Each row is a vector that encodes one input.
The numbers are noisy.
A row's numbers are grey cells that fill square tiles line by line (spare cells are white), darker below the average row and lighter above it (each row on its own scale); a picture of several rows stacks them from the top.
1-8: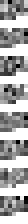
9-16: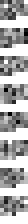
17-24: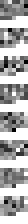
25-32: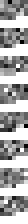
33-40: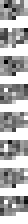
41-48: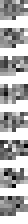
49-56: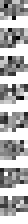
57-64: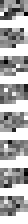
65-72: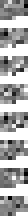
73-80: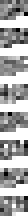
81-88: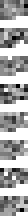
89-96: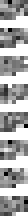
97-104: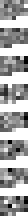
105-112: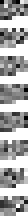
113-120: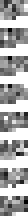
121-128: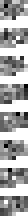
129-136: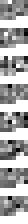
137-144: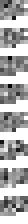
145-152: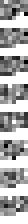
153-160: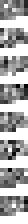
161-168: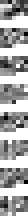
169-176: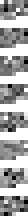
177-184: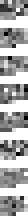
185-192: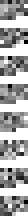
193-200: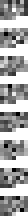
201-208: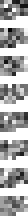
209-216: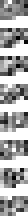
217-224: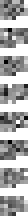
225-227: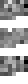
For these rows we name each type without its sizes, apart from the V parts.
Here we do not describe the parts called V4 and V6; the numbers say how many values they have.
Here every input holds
a true/false value, together with either a node of a tree and a value of V4, or a value of V6.
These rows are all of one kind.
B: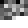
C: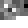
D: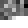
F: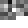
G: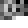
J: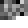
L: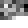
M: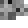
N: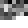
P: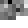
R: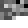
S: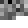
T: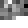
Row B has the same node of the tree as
M, P and R.
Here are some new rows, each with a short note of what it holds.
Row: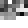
a true/false value and a value of V6
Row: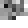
a true/false value and a value of V6
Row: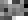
a node of a tree, a true/false value and a value of V4
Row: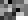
a node of a tree, a true/false value and a value of V4
